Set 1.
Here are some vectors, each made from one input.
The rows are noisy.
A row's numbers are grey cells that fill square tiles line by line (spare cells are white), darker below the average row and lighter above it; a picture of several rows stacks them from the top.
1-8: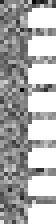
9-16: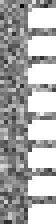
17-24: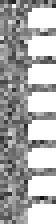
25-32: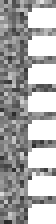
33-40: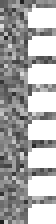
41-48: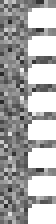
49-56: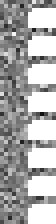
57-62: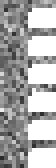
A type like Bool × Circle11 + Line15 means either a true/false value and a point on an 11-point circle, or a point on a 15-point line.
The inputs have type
Line9 × (Tree9 + Unit).
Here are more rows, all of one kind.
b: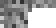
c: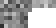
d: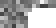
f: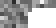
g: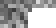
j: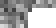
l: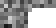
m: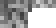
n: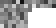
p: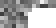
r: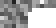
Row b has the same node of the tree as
f, l, n and r.
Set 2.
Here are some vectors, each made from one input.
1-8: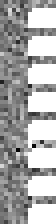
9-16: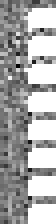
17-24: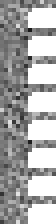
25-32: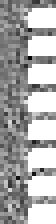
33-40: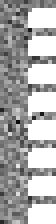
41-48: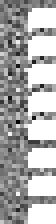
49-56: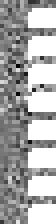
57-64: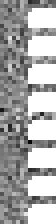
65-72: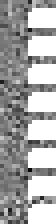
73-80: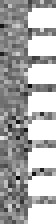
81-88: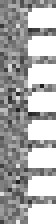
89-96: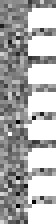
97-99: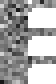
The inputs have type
Bool × Bool × Bool + Line6.
